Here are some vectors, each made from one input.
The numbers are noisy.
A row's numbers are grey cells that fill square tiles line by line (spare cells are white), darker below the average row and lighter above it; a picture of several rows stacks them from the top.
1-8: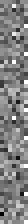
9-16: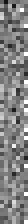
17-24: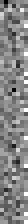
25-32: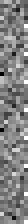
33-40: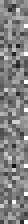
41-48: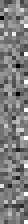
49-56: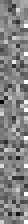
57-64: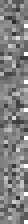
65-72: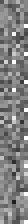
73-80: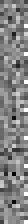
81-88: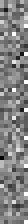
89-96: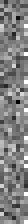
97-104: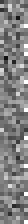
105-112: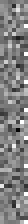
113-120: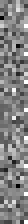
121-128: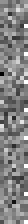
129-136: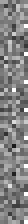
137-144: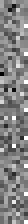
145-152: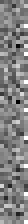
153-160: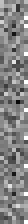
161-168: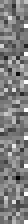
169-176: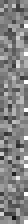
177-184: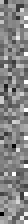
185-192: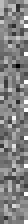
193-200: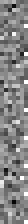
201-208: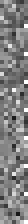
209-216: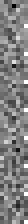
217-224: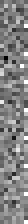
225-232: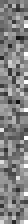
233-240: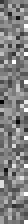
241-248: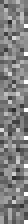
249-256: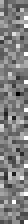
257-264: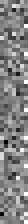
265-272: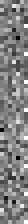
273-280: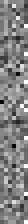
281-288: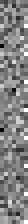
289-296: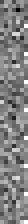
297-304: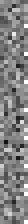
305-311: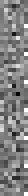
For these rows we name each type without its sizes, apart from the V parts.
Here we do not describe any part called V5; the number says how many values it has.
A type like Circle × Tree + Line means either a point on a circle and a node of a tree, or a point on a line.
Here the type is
Label × (Label + Line) + V5 × V5.
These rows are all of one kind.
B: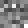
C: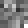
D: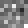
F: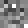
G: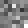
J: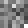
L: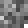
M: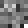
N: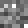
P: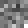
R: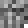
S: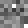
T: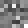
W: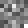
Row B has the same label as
F, G, P and T.
